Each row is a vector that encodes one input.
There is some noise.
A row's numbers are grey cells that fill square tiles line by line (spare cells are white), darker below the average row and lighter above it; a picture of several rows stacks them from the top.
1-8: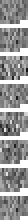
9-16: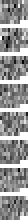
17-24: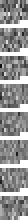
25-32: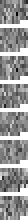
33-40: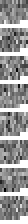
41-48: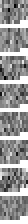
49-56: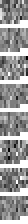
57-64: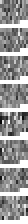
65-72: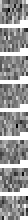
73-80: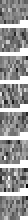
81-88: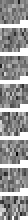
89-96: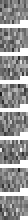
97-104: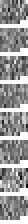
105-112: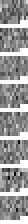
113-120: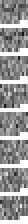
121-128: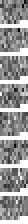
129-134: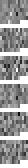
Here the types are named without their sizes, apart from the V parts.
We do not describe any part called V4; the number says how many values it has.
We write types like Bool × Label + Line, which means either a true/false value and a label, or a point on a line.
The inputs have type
Bool × Bool × Bool × Bool + List(Line × V4).
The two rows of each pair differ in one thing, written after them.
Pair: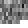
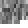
the value of V4 in item 2 of the list
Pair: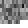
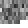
the value of V4 in item 2 of the list
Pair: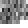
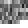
the value of V4 in item 1 of the list
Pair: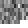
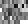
the value of V4 in item 2 of the list
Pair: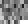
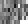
the value of V4 in item 1 of the list
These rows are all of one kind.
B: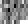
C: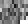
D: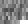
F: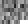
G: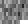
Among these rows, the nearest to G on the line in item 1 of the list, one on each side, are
C and D.
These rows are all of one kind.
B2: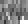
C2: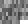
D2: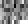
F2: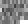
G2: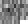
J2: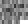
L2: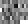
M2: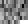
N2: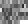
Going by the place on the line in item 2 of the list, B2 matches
D2, F2 and L2.
